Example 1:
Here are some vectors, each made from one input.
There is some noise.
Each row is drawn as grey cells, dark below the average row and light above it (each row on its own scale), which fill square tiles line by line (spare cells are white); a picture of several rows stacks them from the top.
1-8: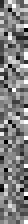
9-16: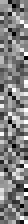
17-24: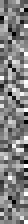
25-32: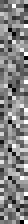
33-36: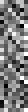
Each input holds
a point on a 7-point line.
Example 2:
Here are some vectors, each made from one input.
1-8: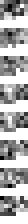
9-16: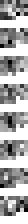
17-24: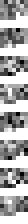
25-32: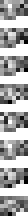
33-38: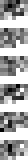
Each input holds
a point on a 7-point line.
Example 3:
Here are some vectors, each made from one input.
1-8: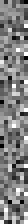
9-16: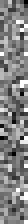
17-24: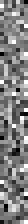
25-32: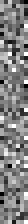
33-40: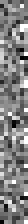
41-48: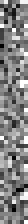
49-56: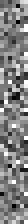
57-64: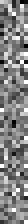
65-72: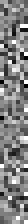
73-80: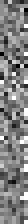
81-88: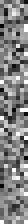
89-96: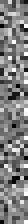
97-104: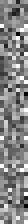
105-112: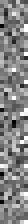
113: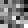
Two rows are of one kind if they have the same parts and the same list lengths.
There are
2 kinds of row.
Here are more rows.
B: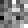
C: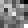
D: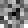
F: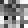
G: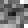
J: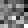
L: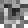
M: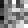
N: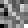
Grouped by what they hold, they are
B, M
C, D, F, G, J, L, N

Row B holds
a fixed value.
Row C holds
a point on a 17-point circle.
